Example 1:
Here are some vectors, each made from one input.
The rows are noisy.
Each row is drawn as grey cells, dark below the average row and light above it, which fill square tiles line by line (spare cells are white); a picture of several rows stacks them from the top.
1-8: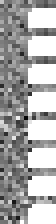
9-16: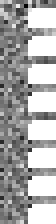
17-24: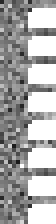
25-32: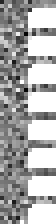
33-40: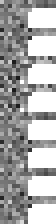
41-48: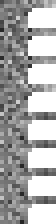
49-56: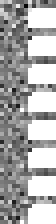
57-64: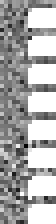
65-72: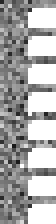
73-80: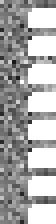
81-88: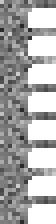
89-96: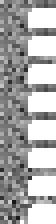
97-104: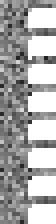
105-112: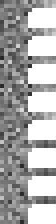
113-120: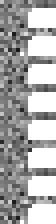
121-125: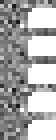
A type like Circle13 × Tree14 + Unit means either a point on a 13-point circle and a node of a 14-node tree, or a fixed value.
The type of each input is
Line7.
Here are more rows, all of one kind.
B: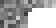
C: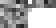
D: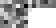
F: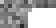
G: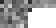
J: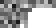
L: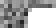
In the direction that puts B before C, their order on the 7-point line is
J, G, B, L, F, C, D.
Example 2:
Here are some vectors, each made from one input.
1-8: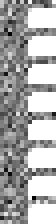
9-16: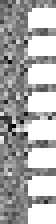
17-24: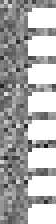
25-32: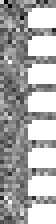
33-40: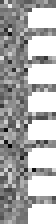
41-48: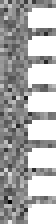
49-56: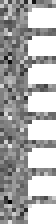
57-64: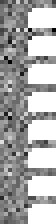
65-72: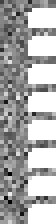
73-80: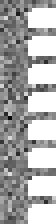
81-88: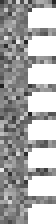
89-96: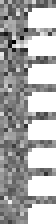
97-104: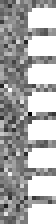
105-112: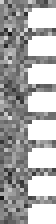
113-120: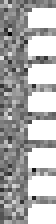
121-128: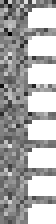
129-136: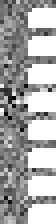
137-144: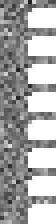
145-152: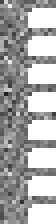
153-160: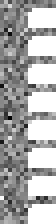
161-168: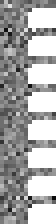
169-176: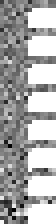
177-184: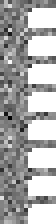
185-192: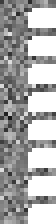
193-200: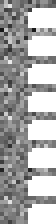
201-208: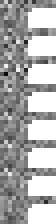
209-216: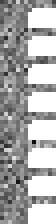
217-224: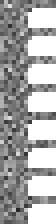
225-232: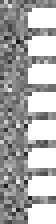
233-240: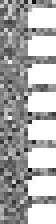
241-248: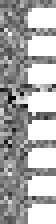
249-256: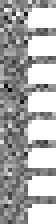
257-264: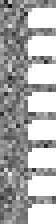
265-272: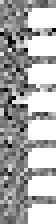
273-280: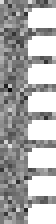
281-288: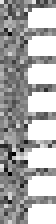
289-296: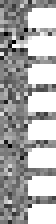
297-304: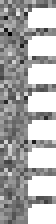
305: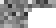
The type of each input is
Bool × Bool × Bool + Unit.
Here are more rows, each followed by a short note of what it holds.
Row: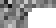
three true/false values
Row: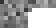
three true/false values
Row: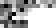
a fixed value
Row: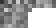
three true/false values
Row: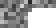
three true/false values
